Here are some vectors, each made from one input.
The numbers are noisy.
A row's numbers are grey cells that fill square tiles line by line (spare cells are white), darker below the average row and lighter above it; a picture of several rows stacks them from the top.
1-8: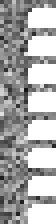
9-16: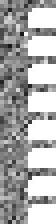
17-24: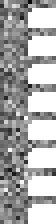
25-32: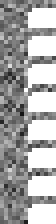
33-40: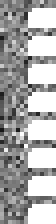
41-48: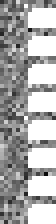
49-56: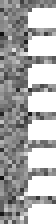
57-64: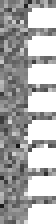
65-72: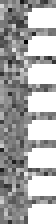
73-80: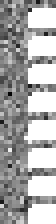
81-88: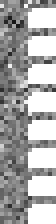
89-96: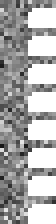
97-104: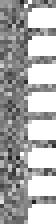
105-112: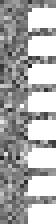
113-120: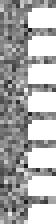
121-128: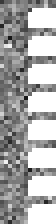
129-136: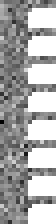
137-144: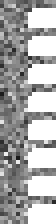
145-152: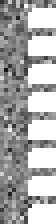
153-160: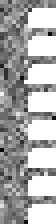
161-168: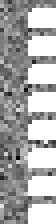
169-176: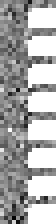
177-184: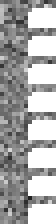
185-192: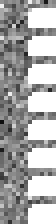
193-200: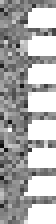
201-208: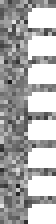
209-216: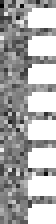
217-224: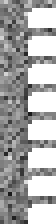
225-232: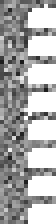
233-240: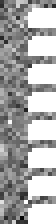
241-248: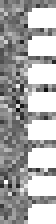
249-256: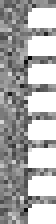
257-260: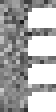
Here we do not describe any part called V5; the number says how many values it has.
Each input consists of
either a point on an 11-point circle and three true/false values, or a value of V5.
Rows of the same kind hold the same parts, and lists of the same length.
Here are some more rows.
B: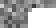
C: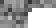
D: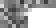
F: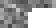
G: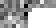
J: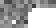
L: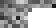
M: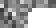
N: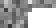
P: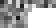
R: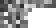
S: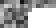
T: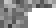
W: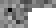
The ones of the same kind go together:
B, C, D, F, G, J, M, N, S, T, W
L, P, R

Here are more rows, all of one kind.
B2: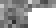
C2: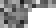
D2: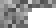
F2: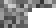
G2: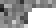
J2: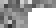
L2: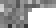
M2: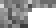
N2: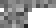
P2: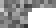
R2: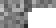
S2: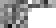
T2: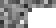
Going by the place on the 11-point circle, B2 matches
D2, F2, L2 and M2.
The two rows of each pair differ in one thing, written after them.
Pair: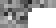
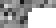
one of the three true/false values
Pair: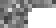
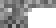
the place on the 11-point circle
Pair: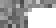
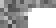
one of the three true/false values
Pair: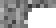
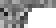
the place on the 11-point circle
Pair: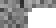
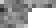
one of the three true/false values
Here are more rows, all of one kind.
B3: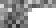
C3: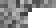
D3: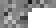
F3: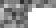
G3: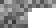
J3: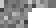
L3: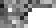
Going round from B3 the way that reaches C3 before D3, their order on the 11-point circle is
B3, G3, C3, F3, D3, L3, J3.
